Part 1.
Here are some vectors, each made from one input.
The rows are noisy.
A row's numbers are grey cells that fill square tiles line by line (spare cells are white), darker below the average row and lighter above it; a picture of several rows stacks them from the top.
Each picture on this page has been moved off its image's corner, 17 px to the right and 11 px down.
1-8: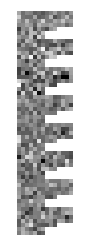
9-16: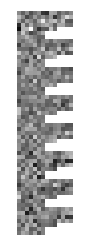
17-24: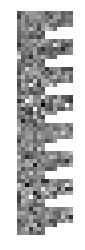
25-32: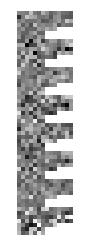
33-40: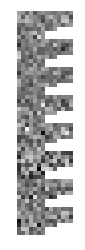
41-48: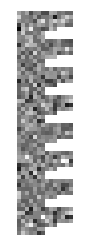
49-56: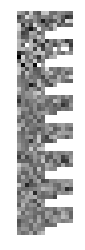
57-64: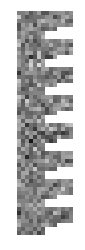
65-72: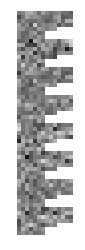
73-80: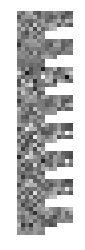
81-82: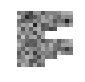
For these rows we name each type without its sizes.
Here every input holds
either a point on a line, or a node of a tree.
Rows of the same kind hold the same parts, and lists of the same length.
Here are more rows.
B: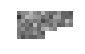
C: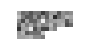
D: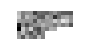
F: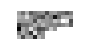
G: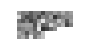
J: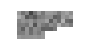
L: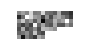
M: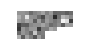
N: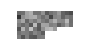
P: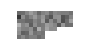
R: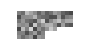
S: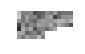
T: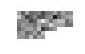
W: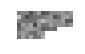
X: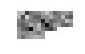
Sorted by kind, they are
B, L, N, P, R
C, D, F, G, J, M, S, T, W, X

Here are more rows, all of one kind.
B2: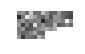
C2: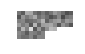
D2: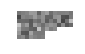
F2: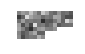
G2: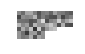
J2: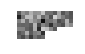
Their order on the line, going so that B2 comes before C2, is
F2, J2, D2, G2, B2, C2.
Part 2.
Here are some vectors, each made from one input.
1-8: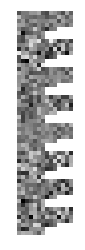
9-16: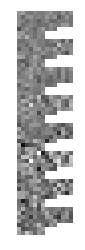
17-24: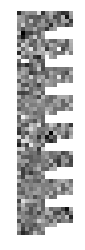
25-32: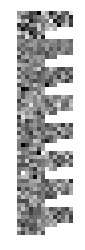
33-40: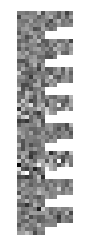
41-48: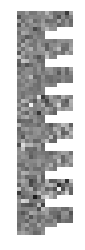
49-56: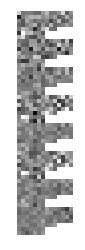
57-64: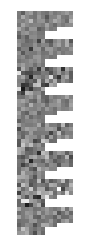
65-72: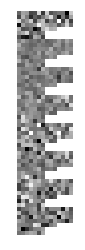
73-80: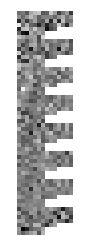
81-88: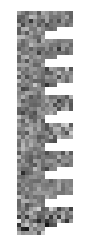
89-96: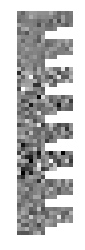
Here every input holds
a point on a 13-point circle and a true/false value.
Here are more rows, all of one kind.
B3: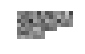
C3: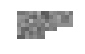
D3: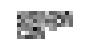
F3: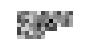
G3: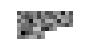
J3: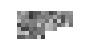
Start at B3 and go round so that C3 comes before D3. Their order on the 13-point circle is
B3, F3, J3, C3, D3, G3.
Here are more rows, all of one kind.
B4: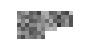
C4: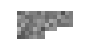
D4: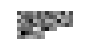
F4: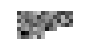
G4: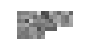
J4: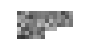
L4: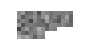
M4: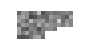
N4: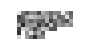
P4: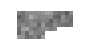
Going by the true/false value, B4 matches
F4, L4, N4 and P4.
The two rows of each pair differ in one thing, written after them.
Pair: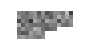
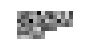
the place on the 13-point circle
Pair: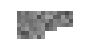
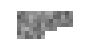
the place on the 13-point circle
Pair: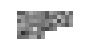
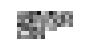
the place on the 13-point circle
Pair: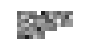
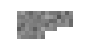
the true/false value
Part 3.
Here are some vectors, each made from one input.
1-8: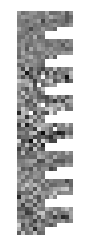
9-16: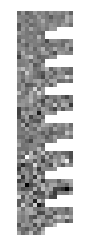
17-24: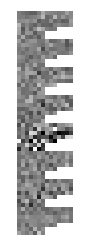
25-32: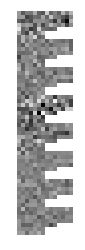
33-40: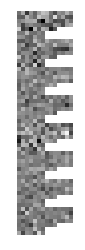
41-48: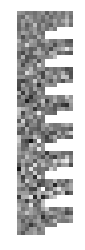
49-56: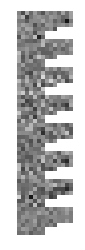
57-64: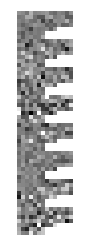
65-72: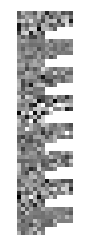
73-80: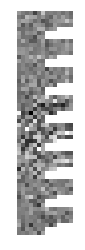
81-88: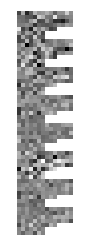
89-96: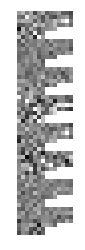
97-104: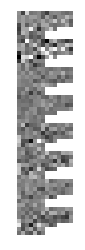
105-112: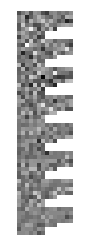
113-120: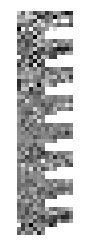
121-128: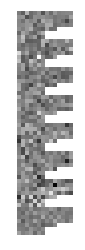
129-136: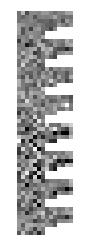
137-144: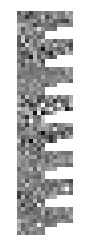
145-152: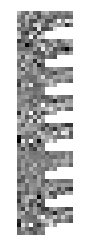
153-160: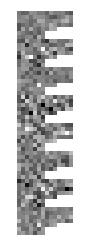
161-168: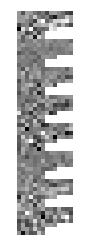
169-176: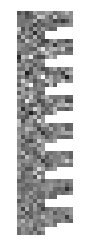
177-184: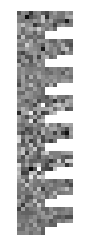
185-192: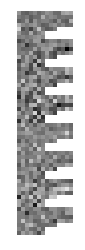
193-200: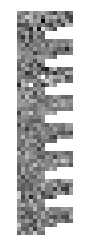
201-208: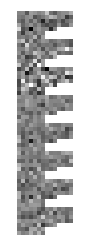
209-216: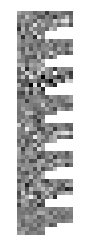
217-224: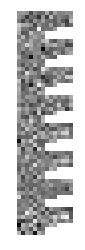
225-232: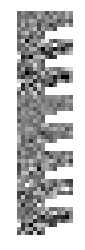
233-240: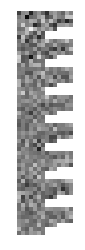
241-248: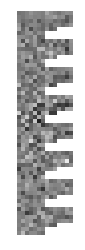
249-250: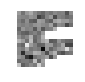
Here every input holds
one of 7 labels and three true/false values.
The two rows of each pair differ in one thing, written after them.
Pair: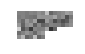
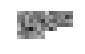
one of the three true/false values
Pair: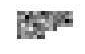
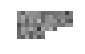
one of the three true/false values
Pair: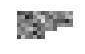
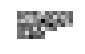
the label
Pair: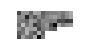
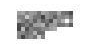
the label
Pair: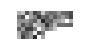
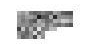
one of the three true/false values
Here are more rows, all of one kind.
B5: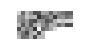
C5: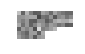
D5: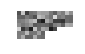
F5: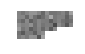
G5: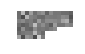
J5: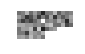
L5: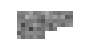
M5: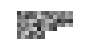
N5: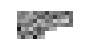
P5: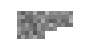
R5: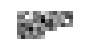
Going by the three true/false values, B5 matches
C5, L5, P5 and R5.
